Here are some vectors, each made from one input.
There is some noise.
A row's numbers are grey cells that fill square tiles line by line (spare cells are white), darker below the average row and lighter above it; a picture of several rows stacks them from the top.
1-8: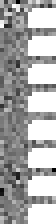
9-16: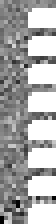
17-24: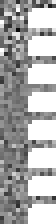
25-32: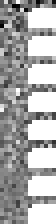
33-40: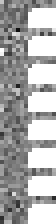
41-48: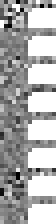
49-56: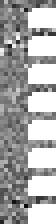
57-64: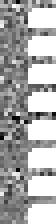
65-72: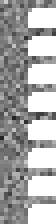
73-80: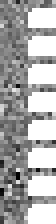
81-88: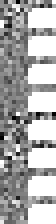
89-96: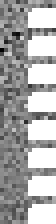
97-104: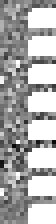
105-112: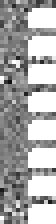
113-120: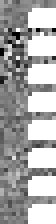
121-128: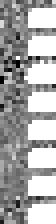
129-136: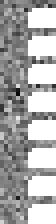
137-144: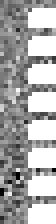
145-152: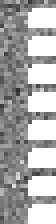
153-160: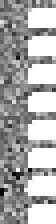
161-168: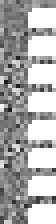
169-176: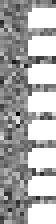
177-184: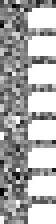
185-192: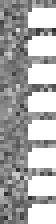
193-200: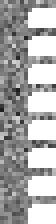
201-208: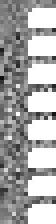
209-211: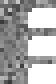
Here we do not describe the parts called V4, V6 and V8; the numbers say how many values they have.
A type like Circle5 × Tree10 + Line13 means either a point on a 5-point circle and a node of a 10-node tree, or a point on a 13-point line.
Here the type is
(Bool × V8 + Unit) × Line5 + Line7 + V4 × V6.
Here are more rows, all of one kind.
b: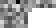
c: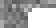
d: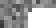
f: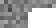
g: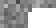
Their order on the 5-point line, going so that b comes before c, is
g, b, c, d, f.
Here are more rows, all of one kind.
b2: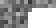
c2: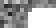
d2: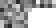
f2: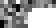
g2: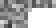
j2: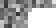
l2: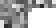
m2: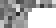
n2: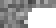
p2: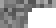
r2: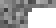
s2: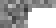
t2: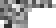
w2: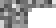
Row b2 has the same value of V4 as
d2, f2, n2 and r2.
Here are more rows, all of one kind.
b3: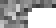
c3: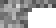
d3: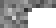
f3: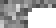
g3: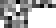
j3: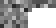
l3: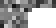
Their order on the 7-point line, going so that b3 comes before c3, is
j3, g3, l3, d3, b3, f3, c3.
